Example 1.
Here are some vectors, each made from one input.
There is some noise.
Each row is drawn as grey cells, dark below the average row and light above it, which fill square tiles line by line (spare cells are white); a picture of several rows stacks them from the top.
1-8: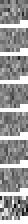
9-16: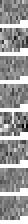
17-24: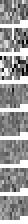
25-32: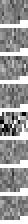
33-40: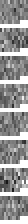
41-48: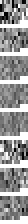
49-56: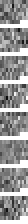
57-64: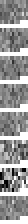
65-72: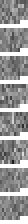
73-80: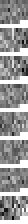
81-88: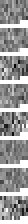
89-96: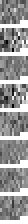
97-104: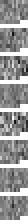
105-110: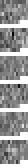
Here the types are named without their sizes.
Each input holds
either a point on a line, or three true/false values.
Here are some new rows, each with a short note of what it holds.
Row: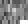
a point on a line
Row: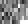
a point on a line
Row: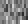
a point on a line
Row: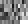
three true/false values
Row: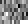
three true/false values
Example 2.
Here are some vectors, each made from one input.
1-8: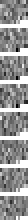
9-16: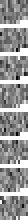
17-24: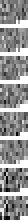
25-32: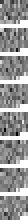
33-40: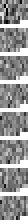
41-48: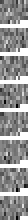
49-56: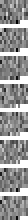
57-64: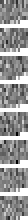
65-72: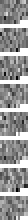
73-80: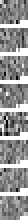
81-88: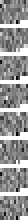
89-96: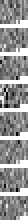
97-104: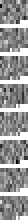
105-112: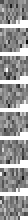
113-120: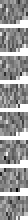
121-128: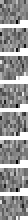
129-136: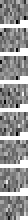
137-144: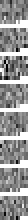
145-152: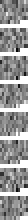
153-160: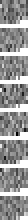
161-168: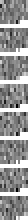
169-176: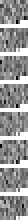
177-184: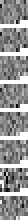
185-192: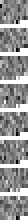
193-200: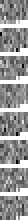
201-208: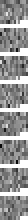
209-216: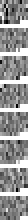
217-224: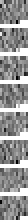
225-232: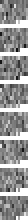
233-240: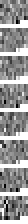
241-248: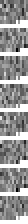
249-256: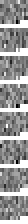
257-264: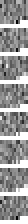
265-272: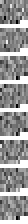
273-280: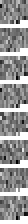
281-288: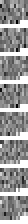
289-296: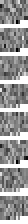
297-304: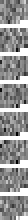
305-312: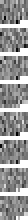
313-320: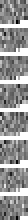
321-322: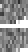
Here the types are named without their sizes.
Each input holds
a list of points on a line.
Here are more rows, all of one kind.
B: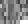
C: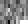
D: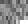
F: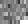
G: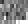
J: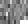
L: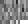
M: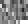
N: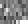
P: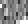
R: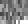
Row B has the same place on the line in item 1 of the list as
F, J, N and P.
